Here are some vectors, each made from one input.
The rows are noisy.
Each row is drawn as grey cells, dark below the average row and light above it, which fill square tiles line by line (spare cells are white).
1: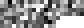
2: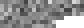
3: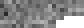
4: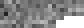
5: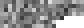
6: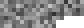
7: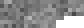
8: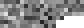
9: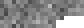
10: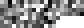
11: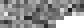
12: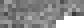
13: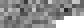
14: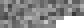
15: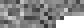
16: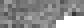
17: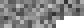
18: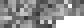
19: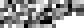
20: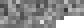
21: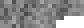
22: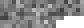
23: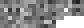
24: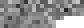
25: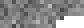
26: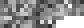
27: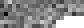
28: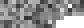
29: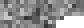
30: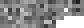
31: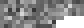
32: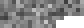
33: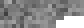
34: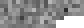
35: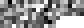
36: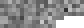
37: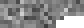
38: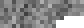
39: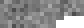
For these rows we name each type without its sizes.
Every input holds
a list of points on a line.
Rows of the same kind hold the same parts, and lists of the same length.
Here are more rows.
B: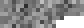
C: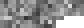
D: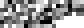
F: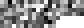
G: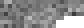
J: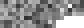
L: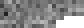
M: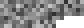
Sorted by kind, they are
B, G, L, M
C, J
D, F

